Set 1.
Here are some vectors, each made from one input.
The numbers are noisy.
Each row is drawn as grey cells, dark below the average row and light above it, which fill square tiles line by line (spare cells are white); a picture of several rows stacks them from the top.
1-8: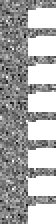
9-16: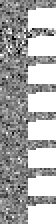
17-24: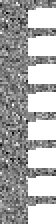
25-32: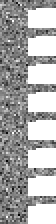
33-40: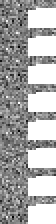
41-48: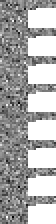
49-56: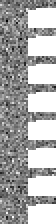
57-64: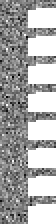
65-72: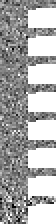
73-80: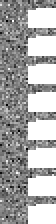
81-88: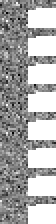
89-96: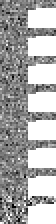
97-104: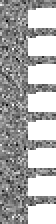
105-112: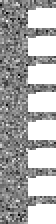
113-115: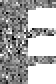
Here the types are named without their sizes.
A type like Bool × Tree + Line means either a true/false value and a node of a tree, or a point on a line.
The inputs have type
List(Line).
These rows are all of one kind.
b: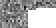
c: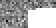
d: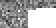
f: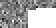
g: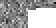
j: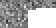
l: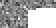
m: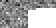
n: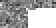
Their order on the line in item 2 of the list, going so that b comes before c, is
f, b, g, n, j, c, d, m, l.
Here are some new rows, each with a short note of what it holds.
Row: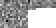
a list of two items
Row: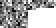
the empty list
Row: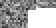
a list of one item
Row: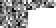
the empty list
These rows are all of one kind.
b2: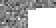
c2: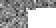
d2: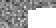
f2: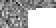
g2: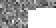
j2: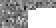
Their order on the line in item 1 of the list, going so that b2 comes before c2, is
j2, b2, d2, f2, g2, c2.
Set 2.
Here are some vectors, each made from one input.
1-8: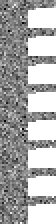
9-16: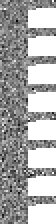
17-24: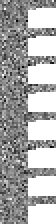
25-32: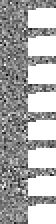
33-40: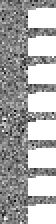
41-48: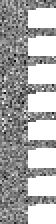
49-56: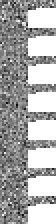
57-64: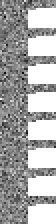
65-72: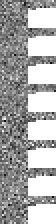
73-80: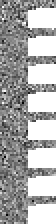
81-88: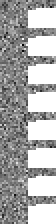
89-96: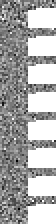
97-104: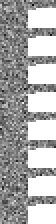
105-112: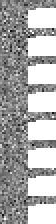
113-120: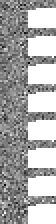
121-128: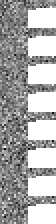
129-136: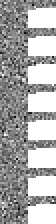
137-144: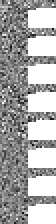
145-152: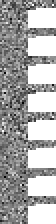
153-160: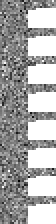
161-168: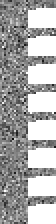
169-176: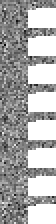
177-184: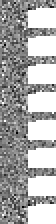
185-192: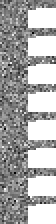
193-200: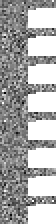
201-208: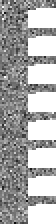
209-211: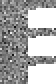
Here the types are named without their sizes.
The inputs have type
(Circle + Unit) × Line.
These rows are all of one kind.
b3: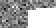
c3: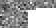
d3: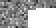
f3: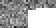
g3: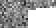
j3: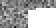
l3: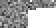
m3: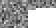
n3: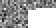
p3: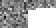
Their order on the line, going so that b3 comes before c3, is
n3, m3, d3, f3, l3, j3, p3, g3, b3, c3.
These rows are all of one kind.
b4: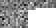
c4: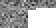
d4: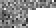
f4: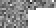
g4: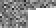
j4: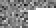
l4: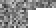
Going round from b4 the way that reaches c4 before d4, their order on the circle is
b4, j4, c4, f4, d4, g4, l4.
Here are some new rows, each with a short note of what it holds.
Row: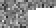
a point on a circle and a point on a line
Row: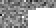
a point on a circle and a point on a line
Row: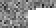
a point on a circle and a point on a line
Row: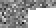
a point on a circle and a point on a line
